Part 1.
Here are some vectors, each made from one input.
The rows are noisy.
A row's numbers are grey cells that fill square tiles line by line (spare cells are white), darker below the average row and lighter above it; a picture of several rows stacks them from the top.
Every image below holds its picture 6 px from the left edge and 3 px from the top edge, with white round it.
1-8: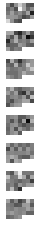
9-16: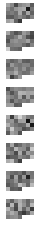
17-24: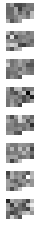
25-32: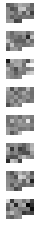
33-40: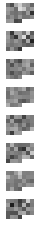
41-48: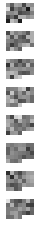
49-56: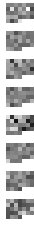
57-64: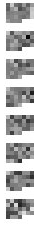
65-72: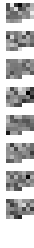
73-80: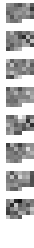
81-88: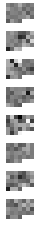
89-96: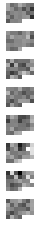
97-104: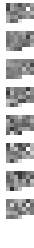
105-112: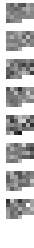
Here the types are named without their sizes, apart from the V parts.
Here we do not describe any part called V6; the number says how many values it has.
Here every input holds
a true/false value, together with either a point on a line, or a value of V6.
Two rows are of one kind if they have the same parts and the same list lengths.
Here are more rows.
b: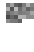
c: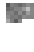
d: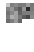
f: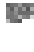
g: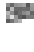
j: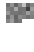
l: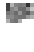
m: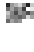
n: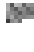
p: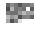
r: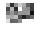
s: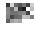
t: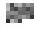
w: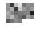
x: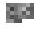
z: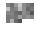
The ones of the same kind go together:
b, c, m, n, p, s, t, w, x, z
d, f, g, j, l, r

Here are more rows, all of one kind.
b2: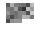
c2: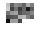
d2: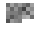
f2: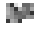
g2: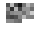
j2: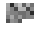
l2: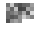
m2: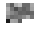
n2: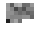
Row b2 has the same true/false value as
d2, g2 and l2.
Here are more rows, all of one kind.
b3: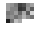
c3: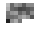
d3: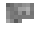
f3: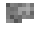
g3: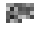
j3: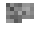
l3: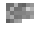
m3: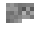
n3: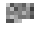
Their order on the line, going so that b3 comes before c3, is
j3, f3, d3, l3, n3, m3, b3, c3, g3.
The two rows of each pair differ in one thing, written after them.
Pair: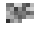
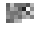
the true/false value
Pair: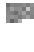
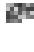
the place on the line
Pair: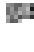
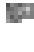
the place on the line
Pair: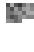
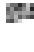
the true/false value
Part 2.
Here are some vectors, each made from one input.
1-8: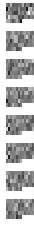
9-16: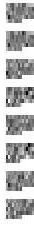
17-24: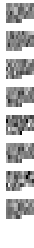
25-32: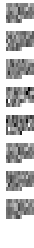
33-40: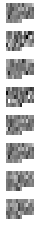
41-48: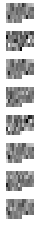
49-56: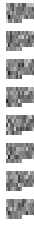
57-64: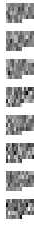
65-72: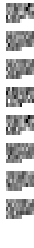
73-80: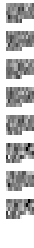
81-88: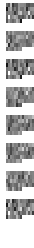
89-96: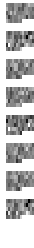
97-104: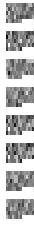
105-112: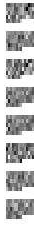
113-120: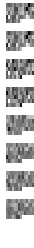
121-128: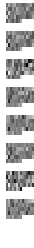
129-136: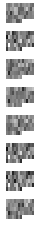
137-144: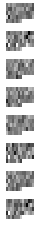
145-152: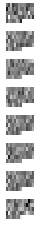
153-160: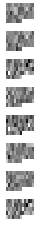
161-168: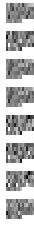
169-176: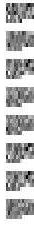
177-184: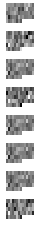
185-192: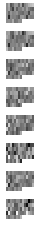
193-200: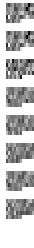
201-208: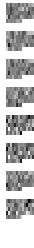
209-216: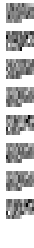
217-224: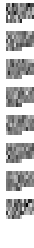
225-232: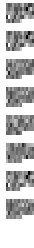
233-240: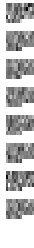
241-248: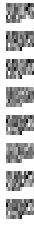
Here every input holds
either a point on a 12-point line and a true/false value, or a point on an 18-point line.
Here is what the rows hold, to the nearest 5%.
About 35% of them hold a point on a 12-point line and a true/false value. The rest hold a point on an 18-point line.
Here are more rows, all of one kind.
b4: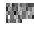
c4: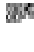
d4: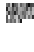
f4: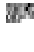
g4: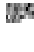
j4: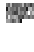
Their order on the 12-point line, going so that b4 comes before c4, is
j4, g4, b4, f4, d4, c4.
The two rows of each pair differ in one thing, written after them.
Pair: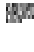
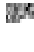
the true/false value
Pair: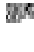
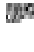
the place on the 12-point line
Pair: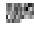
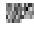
the place on the 12-point line
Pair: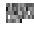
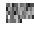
the place on the 12-point line
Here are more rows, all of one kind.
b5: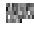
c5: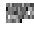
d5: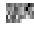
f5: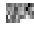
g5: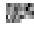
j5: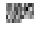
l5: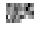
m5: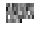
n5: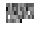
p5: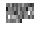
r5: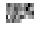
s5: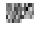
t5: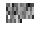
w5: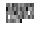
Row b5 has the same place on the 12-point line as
g5, l5, m5 and r5.
